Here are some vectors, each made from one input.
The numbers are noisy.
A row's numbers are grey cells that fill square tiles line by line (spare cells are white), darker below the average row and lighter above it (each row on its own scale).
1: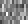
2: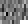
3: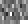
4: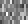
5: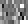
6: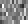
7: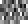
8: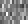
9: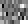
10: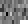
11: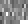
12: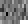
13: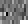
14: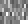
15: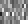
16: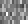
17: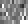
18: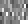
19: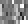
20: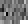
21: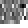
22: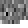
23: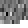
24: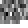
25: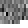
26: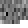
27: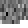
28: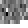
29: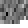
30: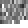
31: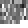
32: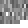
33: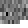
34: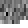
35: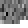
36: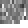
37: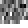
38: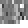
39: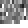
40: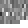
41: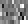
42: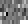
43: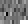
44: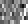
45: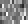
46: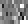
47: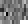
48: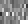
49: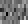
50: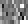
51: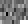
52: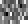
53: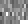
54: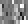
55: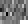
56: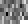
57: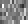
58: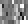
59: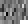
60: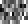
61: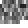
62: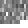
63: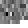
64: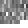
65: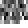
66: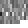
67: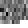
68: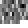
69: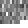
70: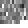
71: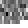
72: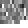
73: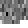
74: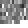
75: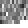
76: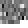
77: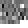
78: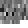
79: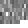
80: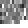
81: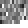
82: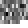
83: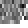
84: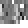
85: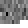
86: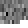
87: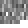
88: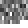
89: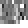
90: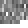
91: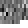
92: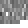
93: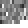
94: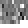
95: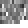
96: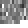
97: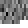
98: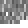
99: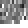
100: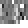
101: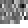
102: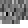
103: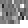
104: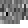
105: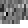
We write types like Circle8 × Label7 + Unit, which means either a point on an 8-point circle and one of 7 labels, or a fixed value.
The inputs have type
Line10.
